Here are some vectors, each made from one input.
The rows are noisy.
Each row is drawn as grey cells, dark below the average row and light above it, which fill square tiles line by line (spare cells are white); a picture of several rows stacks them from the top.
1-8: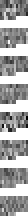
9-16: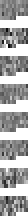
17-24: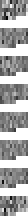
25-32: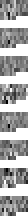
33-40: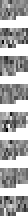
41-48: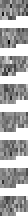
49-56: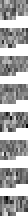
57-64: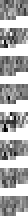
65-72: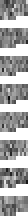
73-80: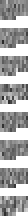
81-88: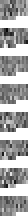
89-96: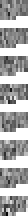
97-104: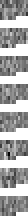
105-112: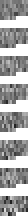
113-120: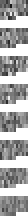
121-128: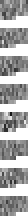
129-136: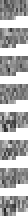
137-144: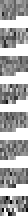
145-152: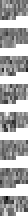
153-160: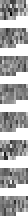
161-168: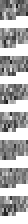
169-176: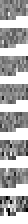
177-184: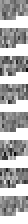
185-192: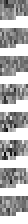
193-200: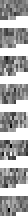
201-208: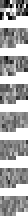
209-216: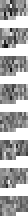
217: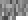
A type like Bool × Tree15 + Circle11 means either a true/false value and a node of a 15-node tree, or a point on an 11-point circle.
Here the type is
Bool × Line6 + Line7 + Line8.
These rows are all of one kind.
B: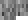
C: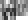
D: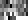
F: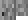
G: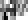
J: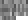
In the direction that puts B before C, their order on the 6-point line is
J, D, G, F, B, C.
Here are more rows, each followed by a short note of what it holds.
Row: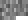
a point on an 8-point line
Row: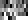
a point on a 6-point line and a true/false value
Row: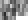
a point on a 6-point line and a true/false value
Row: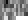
a point on an 8-point line
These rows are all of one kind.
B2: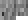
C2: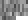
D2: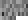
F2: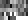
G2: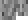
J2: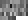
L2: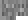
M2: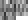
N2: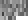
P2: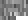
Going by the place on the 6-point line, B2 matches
D2 and G2.
